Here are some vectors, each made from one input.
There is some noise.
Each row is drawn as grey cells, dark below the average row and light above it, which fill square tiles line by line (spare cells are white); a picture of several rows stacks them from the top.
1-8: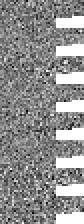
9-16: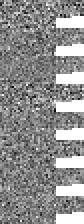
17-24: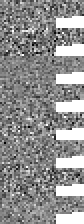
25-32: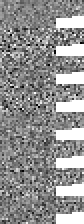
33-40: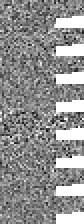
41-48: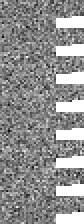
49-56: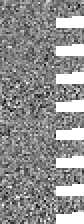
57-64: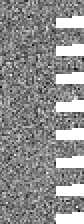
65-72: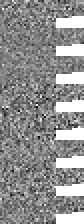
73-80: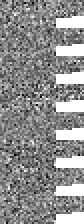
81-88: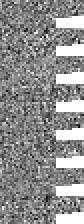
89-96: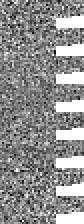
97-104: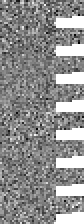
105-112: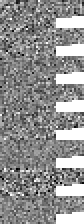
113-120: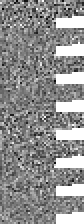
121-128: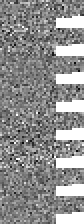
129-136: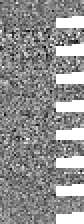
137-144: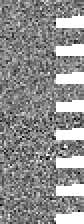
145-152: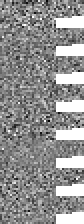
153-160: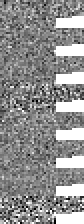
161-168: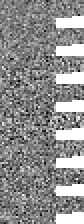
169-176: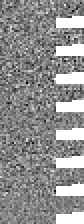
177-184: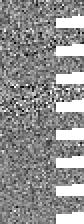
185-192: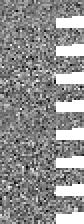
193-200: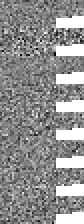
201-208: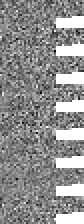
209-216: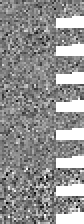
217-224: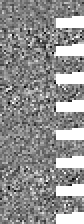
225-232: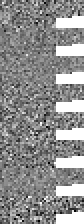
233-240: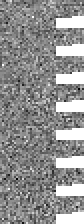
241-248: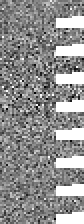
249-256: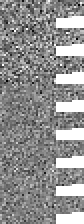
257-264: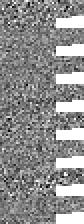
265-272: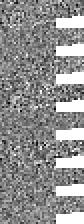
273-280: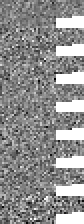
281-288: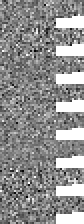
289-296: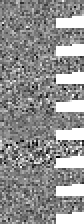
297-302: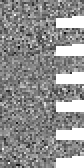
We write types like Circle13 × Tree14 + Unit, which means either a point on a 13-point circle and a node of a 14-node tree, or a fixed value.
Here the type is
List3(Line5).
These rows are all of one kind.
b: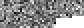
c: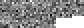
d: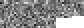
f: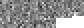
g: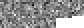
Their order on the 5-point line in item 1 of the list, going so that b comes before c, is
d, b, g, f, c.
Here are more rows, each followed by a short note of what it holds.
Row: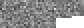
a list of two items
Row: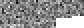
a list of three items
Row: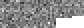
a list of two items
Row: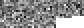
a list of three items
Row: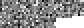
a list of two items
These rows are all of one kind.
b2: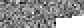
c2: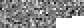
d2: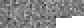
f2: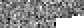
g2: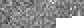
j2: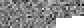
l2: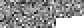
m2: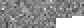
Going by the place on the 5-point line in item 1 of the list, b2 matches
d2 and f2.
